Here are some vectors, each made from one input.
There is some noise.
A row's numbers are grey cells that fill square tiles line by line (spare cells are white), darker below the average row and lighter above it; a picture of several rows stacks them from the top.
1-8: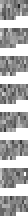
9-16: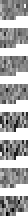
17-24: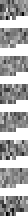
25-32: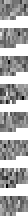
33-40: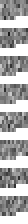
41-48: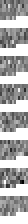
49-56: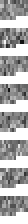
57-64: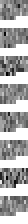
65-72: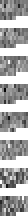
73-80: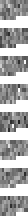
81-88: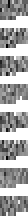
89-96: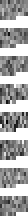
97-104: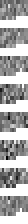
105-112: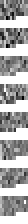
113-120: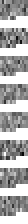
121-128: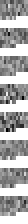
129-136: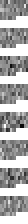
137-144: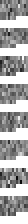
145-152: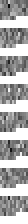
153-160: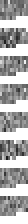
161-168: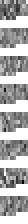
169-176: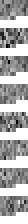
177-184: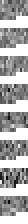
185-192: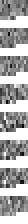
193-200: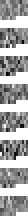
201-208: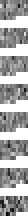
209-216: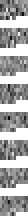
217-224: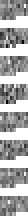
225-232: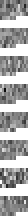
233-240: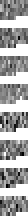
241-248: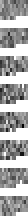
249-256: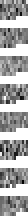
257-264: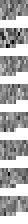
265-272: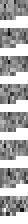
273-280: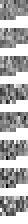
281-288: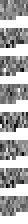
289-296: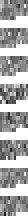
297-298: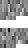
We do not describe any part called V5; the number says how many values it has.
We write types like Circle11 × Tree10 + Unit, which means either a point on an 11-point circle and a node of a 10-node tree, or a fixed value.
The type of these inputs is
(Circle8 + List2(V5)) × Circle10 + Circle11 + Unit.
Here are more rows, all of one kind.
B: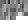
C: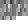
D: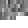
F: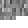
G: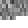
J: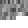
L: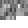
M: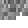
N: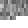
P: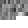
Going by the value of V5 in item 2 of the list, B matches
D, G and P.
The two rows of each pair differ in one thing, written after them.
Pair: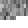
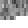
the value of V5 in item 2 of the list
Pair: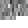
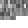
the place on the 10-point circle
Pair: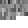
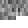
the value of V5 in item 1 of the list
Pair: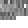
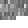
the value of V5 in item 1 of the list
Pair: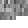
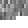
the value of V5 in item 1 of the list
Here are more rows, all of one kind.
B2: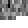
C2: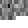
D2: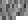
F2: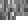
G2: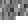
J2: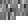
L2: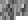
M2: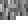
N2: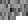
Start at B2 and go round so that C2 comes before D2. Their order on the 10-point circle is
B2, C2, M2, F2, L2, D2, G2, J2, N2.
